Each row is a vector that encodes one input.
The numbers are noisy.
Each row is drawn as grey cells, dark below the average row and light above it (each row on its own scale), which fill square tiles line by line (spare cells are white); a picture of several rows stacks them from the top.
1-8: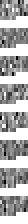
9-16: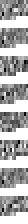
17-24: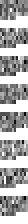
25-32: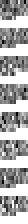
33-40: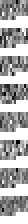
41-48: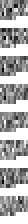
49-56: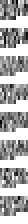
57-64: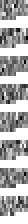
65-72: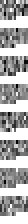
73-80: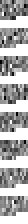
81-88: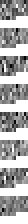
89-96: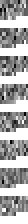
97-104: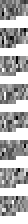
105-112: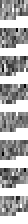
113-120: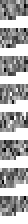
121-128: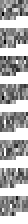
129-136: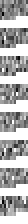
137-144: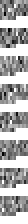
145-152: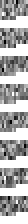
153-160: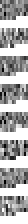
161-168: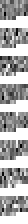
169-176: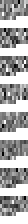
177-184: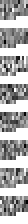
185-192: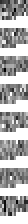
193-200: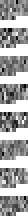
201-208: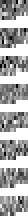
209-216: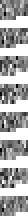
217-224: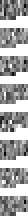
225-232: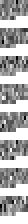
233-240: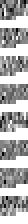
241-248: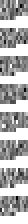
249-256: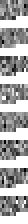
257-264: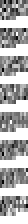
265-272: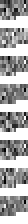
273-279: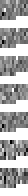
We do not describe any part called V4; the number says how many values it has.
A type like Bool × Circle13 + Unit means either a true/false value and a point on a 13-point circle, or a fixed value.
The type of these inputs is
List2(Bool × Label5 + Line6) × V4.
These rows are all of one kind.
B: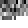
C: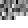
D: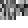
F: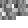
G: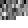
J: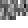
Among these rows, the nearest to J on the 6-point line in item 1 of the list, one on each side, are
B and C.
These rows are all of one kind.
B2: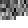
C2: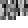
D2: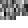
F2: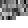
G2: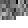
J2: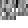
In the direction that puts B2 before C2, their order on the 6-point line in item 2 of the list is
B2, D2, G2, C2, J2, F2.
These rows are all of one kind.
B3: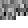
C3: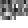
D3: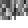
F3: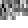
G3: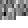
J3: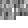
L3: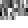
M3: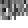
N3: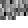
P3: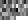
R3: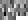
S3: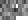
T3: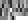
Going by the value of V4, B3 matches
G3, N3 and R3.
